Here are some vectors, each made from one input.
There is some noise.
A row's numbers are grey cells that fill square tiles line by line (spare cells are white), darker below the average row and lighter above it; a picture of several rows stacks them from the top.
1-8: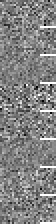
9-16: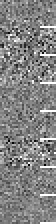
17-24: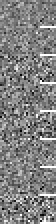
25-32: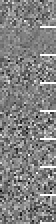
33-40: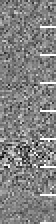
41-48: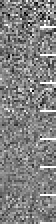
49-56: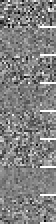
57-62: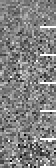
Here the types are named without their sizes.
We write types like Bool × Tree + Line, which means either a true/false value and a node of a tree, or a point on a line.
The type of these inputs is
Tree × Tree.
